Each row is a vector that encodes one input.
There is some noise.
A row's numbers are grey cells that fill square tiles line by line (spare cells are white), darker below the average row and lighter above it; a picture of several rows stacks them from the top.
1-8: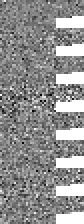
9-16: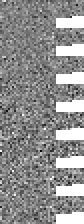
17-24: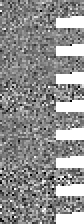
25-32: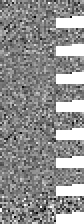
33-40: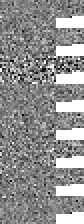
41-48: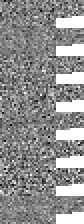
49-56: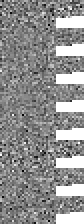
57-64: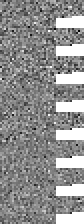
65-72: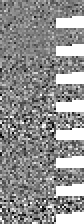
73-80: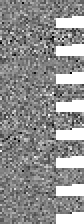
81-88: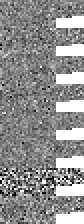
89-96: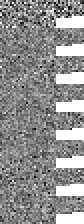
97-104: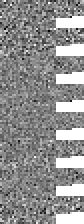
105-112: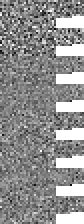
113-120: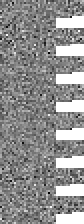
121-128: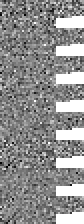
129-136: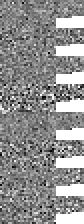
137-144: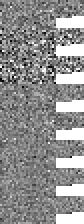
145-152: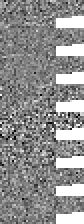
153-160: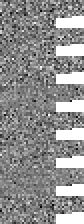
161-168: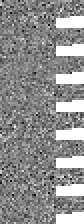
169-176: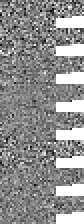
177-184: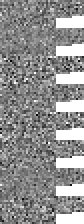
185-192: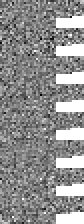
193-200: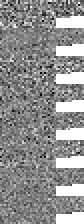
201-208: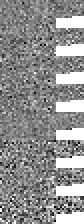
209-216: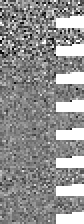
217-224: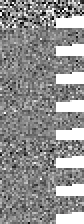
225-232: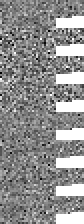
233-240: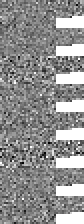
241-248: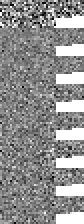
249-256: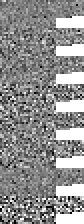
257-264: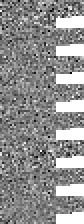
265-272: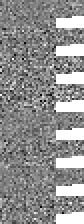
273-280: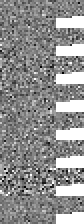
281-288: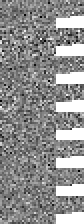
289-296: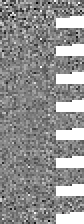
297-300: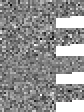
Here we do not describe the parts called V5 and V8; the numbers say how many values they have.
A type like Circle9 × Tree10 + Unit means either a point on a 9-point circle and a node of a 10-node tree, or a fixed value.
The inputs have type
(Circle6 × Circle6 + V8) × (Line12 + V5).
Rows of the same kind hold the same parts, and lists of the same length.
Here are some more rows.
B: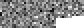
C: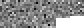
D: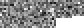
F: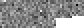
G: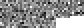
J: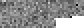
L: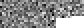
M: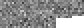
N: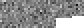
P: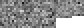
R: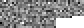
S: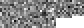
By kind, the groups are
B, C, G
D, M, S
F, J, N, P, R
L

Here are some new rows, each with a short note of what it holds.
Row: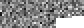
a value of V5 and a value of V8
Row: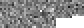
a point on a 12-point line and a value of V8
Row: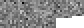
a point on a 12-point line and a value of V8
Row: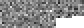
a point on each of two 6-point circles and a point on a 12-point line
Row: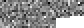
a value of V5 and a value of V8
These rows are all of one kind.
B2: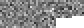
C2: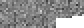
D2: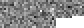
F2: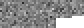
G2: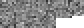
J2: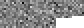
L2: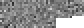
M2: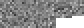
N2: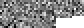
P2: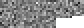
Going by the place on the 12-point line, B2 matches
F2 and M2.
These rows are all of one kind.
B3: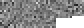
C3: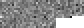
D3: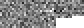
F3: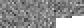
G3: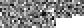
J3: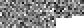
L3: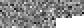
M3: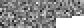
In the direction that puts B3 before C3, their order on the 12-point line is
B3, G3, C3, L3, M3, F3, D3, J3.
